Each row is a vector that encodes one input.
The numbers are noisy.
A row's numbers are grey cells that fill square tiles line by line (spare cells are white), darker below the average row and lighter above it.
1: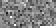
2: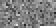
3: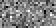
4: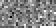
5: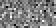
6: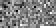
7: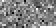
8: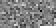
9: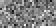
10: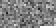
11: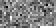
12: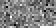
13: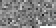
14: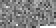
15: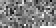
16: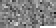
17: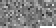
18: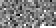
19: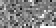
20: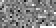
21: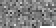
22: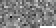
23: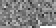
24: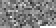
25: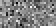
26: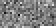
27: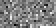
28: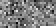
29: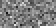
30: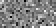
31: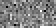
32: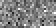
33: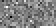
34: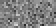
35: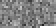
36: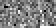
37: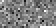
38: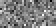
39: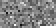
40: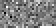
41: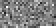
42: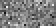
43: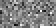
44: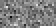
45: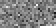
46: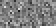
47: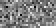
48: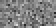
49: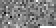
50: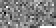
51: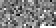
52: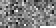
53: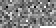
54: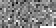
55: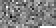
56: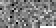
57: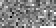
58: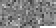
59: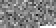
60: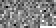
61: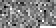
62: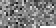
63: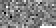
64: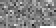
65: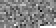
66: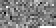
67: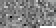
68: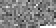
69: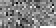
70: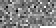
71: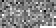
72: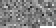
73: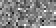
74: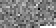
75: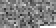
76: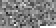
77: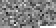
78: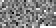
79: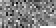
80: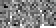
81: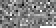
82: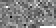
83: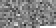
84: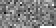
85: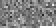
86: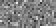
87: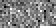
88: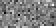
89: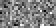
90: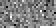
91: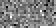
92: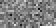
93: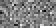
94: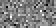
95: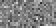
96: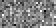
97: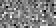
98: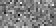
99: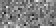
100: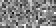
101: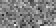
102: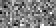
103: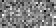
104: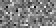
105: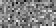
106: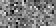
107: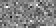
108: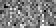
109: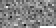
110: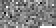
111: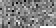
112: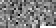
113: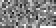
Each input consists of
a point on a 4-point line, together with either a point on a 5-point line and a true/false value, or a point on a 6-point line.
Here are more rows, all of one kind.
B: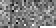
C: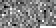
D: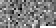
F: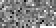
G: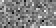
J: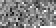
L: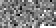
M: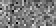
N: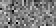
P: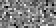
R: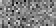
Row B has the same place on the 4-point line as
G, M, N and R.
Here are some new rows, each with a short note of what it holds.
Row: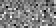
a point on a 4-point line, a point on a 5-point line and a true/false value
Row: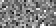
a point on a 4-point line, a point on a 5-point line and a true/false value
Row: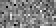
a point on a 4-point line, a point on a 5-point line and a true/false value
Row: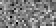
a point on a 4-point line, a point on a 5-point line and a true/false value
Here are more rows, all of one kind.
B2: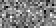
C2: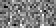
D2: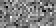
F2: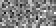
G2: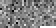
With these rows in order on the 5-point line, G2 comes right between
B2 and C2.
